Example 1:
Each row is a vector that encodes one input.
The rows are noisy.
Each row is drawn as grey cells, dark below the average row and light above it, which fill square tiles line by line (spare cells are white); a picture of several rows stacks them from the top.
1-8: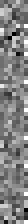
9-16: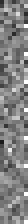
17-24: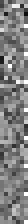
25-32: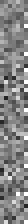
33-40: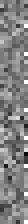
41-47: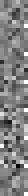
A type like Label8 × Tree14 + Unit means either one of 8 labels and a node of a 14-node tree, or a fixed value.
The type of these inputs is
Bool × Bool × Bool.
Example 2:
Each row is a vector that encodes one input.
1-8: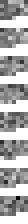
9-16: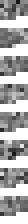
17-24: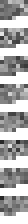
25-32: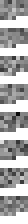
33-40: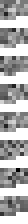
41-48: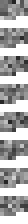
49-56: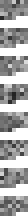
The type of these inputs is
Bool × Bool × Bool × Bool.
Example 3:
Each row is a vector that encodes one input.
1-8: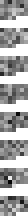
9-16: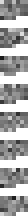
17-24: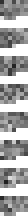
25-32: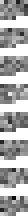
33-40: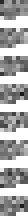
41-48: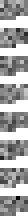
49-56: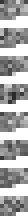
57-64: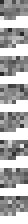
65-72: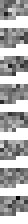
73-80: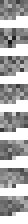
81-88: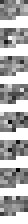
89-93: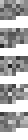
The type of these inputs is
Bool × Bool × Bool × Bool.
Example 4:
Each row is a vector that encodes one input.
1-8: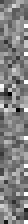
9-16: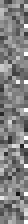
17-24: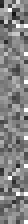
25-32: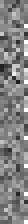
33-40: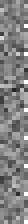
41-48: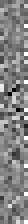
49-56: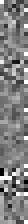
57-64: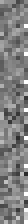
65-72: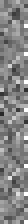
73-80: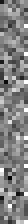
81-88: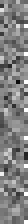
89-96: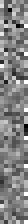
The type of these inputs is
Bool × Bool × Bool.
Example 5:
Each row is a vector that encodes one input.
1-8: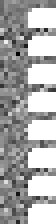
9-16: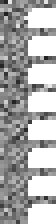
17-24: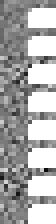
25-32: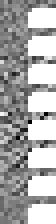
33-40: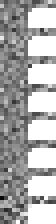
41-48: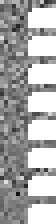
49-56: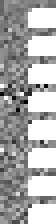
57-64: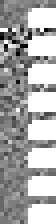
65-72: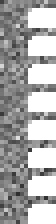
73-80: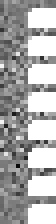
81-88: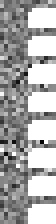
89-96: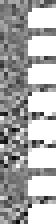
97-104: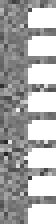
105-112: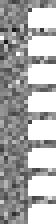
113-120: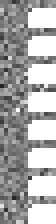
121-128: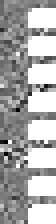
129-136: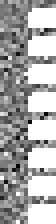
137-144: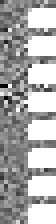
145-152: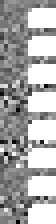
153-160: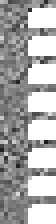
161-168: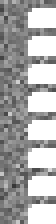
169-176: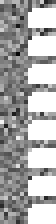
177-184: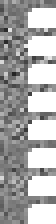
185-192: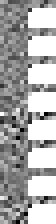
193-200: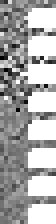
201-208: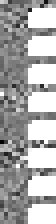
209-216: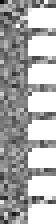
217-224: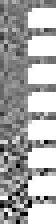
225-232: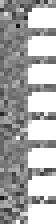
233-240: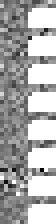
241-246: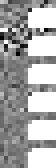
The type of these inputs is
Line7.
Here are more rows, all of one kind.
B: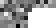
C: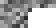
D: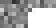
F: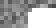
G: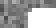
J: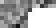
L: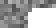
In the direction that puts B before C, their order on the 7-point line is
B, F, G, L, J, C, D.
